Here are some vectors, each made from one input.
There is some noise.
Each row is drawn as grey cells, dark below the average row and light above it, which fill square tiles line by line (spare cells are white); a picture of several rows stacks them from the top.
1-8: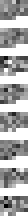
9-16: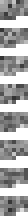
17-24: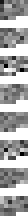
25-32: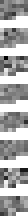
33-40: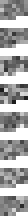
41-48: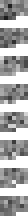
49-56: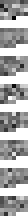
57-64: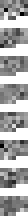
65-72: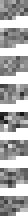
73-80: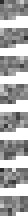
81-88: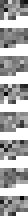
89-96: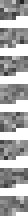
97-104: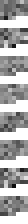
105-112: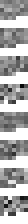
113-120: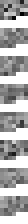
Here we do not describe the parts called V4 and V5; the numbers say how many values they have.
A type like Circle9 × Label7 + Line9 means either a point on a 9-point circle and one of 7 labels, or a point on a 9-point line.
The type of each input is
(Bool × Bool × Bool + Tree8) × V4 + V5.
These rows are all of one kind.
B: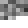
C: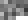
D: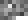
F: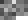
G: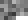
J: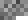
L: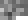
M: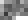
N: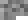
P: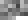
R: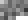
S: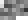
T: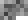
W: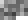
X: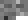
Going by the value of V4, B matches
C, R, S and W.
